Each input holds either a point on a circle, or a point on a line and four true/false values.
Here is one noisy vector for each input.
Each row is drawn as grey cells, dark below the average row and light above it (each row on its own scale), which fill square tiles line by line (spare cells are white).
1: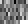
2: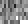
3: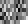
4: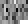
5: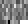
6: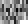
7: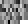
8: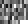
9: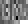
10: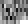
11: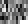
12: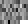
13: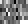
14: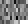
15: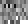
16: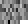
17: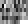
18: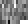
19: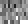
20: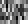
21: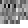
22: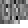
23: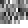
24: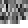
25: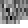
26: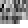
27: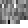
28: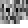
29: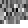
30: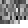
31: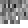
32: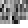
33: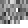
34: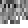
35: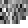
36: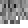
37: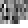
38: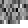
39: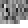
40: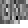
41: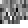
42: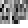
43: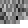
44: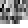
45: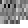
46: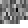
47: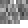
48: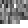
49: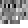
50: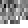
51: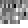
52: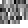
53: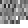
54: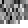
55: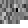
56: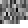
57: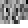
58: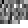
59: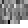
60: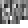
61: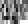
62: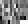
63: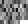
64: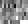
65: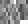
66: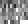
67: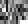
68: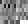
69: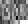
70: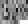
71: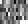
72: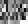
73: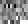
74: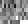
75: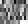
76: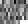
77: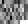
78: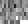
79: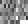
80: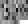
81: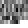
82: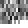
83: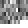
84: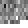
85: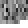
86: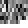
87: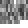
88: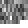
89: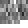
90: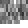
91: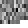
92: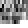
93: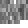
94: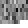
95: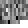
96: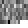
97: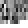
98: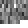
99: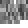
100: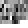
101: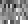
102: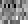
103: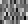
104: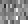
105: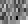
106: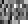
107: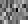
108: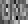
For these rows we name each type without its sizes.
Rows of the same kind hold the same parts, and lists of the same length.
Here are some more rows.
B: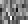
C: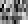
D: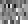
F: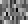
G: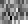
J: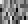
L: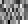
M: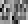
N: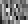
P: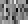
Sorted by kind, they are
B, C, F, G, J, L, M, N, P
D

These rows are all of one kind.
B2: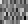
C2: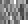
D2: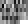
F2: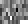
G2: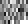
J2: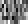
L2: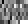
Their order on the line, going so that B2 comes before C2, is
J2, D2, B2, L2, F2, C2, G2.
